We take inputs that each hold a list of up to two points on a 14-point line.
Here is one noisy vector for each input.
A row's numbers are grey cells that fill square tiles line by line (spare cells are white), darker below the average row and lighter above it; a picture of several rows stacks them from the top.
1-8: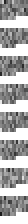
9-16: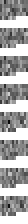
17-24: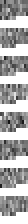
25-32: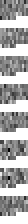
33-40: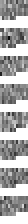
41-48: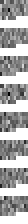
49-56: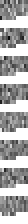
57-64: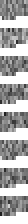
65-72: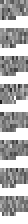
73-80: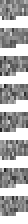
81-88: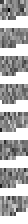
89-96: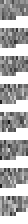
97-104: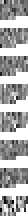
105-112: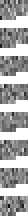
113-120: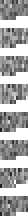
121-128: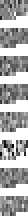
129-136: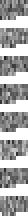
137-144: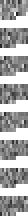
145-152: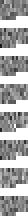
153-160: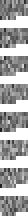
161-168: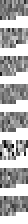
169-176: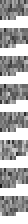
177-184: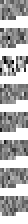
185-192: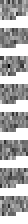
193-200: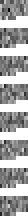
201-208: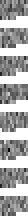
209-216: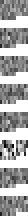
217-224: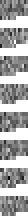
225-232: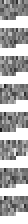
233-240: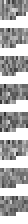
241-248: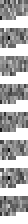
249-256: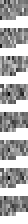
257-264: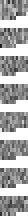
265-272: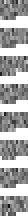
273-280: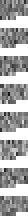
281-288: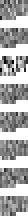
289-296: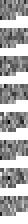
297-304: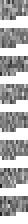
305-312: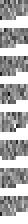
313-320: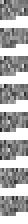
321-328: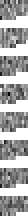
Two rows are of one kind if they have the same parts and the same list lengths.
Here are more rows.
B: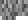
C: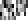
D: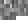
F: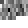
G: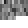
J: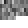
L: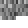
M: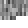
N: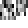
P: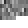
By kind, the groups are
B, D, F, L, M
C, N
G, J, P

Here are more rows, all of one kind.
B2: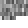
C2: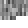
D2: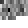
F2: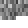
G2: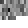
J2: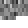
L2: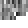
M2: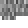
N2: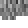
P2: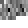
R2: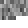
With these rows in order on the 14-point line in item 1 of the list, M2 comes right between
B2 and N2.
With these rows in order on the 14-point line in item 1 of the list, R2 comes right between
G2 and J2.
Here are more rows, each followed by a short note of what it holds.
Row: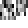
the empty list
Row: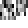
the empty list
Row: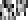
the empty list
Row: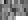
a list of one item
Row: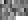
a list of one item
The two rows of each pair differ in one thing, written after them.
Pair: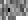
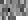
the place on the 14-point line in item 2 of the list
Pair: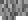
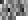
the place on the 14-point line in item 1 of the list
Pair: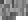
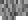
the place on the 14-point line in item 1 of the list
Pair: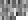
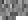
the place on the 14-point line in item 1 of the list
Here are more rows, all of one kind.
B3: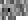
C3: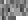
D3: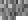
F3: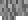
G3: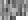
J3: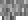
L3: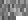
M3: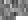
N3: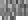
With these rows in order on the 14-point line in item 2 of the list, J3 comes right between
B3 and F3.
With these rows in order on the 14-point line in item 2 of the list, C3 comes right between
G3 and M3.
